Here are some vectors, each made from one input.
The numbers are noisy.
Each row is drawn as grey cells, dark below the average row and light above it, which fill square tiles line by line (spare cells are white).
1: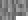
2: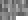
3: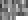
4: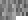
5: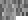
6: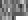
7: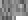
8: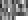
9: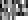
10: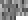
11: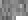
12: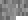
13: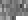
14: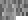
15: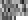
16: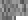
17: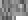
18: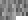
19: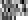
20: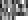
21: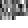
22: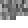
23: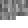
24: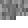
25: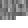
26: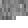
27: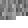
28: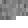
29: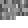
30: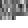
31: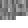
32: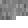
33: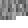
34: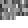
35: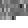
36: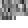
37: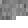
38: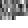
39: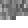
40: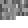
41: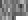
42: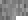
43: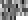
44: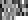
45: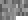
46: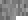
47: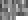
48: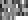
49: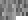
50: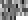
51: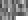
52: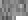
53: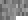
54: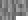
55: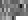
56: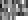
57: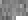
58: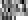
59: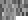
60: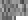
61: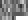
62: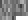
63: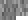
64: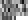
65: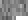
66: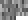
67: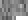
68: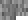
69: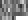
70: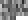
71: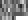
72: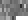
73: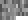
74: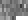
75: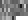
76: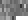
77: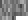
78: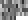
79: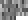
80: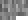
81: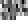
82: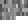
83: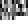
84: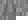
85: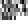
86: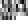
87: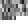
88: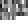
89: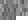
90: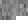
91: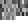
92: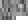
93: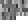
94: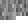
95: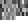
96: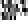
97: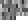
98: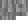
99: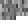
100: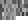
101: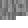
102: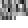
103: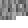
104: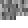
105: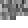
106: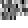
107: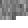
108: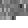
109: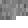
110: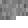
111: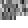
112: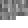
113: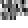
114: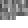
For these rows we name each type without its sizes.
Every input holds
a point on a line.
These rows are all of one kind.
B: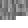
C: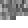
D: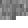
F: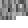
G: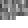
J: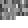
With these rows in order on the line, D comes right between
B and C.
